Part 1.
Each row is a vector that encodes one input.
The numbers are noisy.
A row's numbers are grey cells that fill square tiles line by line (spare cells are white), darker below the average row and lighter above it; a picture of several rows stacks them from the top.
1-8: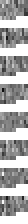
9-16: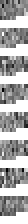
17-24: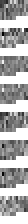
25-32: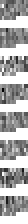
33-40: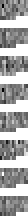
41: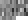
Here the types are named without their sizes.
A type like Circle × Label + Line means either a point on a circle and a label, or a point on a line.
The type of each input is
Bool × Line.
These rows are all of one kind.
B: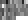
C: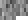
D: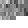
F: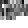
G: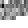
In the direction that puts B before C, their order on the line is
F, B, C, D, G.
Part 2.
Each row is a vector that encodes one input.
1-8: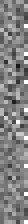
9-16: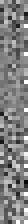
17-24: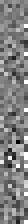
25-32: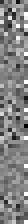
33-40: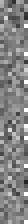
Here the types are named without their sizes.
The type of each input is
List(Line).
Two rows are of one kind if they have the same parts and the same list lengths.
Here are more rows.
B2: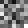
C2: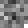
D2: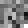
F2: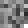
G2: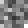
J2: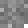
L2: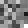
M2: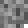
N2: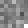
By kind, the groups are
B2, C2, G2
D2, F2, J2, M2, N2
L2

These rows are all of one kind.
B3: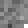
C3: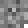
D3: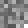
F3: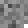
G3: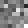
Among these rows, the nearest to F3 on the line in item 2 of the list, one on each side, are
B3 and C3.
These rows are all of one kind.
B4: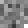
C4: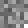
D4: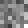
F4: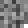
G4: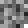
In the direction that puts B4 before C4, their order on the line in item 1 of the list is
F4, D4, B4, G4, C4.
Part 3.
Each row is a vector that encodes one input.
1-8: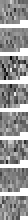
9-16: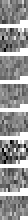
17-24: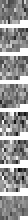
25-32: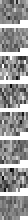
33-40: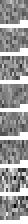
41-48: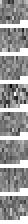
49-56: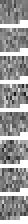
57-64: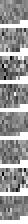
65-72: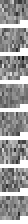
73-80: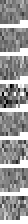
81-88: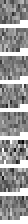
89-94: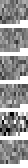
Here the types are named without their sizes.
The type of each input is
Bool × Bool × Bool × Bool + Line.
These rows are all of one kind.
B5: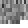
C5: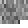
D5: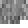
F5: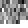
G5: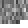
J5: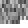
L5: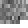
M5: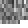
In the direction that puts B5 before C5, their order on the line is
L5, J5, D5, F5, B5, G5, M5, C5.
